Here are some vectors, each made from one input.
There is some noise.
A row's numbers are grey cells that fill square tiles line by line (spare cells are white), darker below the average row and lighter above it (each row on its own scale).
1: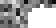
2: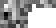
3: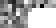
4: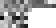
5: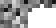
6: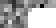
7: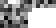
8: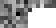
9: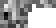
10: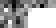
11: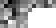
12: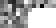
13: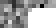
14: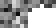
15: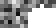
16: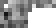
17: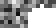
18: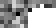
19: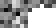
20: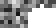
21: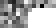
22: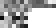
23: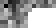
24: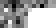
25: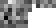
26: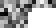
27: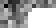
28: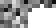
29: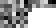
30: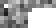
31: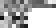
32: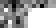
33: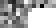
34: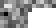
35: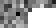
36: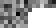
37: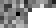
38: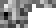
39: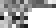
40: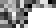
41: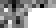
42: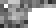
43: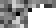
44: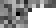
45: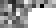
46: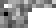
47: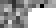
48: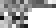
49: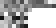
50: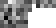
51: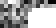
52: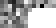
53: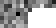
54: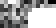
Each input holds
a list of up to two points on a 5-point line.
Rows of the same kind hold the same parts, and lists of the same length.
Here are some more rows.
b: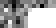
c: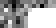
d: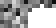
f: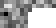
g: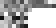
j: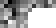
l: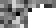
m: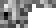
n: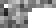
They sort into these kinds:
b, c, j
d, f, l, m, n
g

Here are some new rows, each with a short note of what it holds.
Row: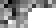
a list of one item
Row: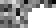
a list of two items
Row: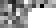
a list of one item
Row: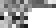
the empty list
